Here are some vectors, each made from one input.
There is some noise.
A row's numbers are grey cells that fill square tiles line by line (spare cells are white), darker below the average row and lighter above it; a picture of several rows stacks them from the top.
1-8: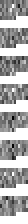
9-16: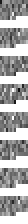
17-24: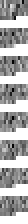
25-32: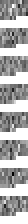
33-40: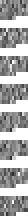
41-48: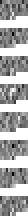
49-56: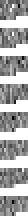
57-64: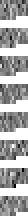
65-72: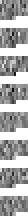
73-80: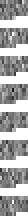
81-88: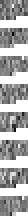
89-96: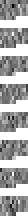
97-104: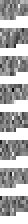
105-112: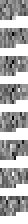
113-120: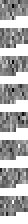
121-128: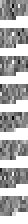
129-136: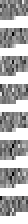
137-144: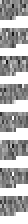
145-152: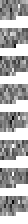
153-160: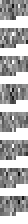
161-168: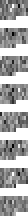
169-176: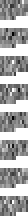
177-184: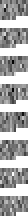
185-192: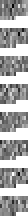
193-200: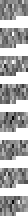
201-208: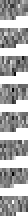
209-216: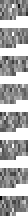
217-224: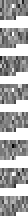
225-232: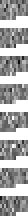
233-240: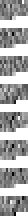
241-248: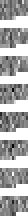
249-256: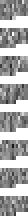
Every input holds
a point on a 9-point line, together with either a point on a 6-point line, or a point on a 9-point line.
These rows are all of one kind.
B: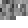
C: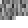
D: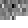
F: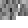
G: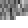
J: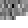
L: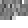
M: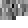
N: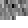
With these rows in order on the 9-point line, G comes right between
J and L.
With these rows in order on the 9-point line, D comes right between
J and N.
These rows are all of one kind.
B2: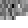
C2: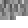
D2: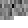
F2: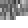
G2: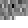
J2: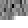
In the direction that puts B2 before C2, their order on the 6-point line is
F2, B2, C2, G2, D2, J2.
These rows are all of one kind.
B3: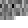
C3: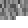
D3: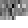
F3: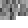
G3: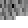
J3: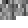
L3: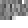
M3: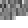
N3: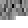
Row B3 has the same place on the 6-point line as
L3, M3 and N3.
